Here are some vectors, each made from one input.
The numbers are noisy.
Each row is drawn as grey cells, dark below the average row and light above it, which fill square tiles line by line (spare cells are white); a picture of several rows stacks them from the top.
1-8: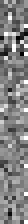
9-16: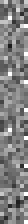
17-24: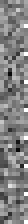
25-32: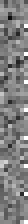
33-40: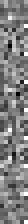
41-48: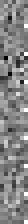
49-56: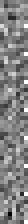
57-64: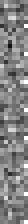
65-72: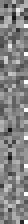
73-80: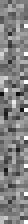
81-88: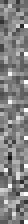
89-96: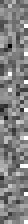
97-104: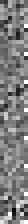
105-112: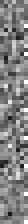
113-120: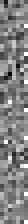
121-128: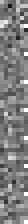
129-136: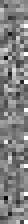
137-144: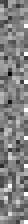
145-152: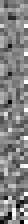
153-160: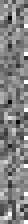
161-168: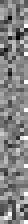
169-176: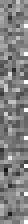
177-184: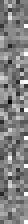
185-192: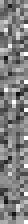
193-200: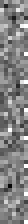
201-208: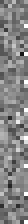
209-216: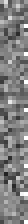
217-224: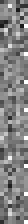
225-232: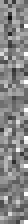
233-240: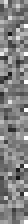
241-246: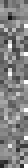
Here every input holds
five true/false values.
